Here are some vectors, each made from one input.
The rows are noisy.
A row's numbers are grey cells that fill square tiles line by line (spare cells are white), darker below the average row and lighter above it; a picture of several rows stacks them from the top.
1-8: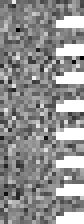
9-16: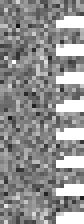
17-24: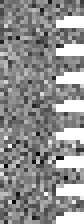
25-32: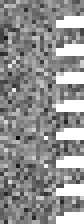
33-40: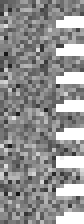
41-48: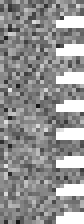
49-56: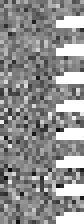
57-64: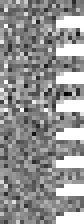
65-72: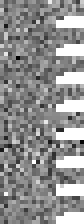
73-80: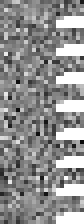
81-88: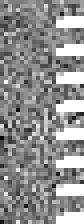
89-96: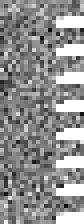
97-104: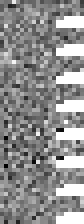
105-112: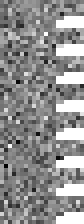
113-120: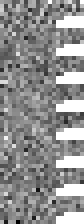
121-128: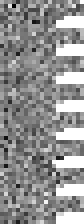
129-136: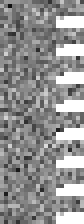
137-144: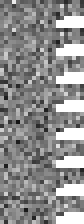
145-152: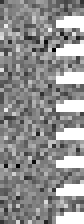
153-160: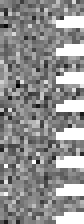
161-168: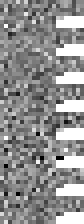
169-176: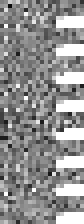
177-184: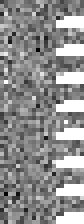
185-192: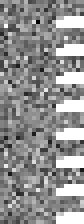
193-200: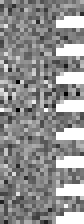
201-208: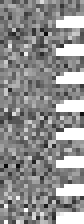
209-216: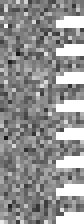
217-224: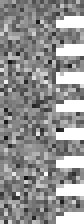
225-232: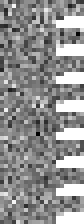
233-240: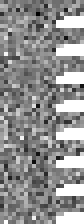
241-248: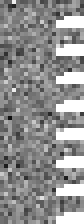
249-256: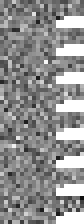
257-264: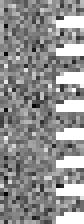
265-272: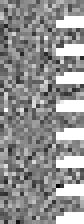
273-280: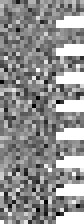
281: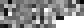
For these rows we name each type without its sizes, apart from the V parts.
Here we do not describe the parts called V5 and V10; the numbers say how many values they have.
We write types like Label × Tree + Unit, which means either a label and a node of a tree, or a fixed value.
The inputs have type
(Bool × Bool × Bool × Label + V10) × V5.
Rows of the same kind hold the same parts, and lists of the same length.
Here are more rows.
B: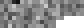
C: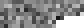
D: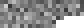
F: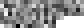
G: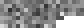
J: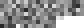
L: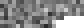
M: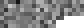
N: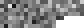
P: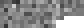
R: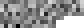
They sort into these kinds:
B, C, J, L, M, N, P, R
D, F, G

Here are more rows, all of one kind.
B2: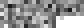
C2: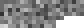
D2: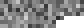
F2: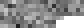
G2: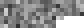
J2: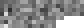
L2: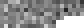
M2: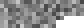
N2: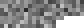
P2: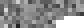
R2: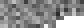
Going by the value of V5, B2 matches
M2 and R2.
